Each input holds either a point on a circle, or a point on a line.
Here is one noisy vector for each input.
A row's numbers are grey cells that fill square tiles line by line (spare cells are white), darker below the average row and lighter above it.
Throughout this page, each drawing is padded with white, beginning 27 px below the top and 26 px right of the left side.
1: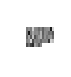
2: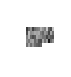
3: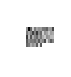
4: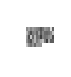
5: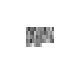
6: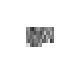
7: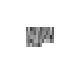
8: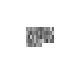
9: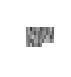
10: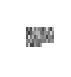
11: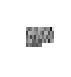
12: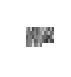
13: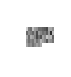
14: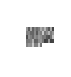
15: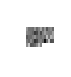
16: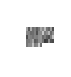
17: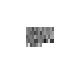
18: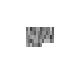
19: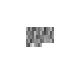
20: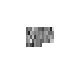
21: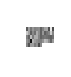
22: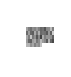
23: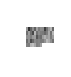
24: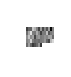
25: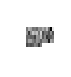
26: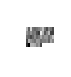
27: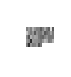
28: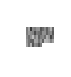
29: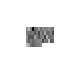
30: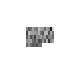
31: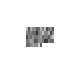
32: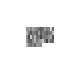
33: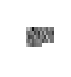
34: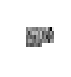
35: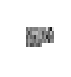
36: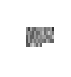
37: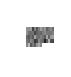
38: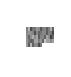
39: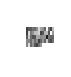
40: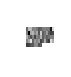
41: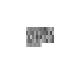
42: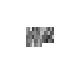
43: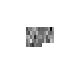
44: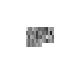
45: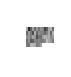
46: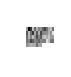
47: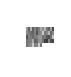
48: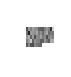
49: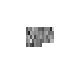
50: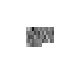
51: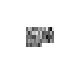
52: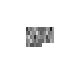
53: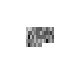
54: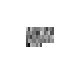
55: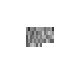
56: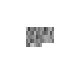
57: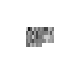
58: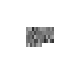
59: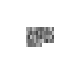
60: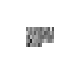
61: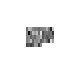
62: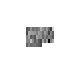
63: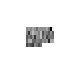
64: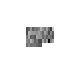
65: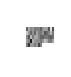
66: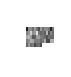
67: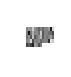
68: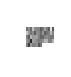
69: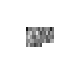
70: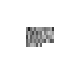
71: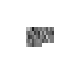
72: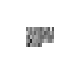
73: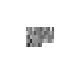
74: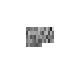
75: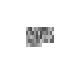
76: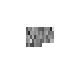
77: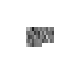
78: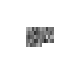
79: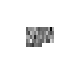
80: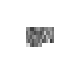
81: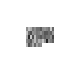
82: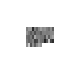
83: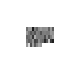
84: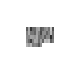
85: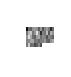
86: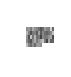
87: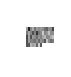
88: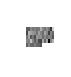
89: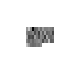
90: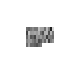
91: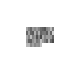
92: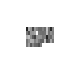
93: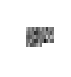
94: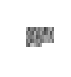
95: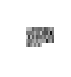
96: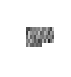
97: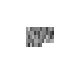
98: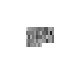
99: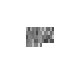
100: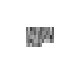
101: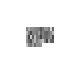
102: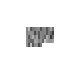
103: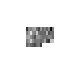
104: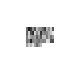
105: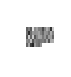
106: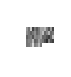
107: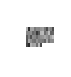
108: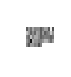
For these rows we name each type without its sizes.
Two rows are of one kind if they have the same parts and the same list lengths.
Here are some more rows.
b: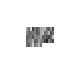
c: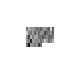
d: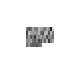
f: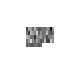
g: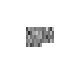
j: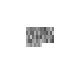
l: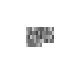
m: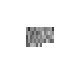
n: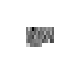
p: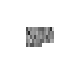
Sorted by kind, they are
b, c, j, l, m, n
d, f, g, p

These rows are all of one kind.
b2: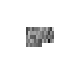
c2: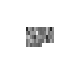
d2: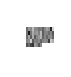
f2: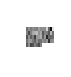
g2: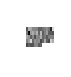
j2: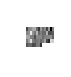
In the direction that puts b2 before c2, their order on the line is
b2, f2, d2, g2, c2, j2.
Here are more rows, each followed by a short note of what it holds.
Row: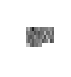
a point on a circle
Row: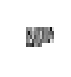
a point on a line
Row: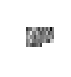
a point on a line
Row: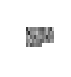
a point on a line
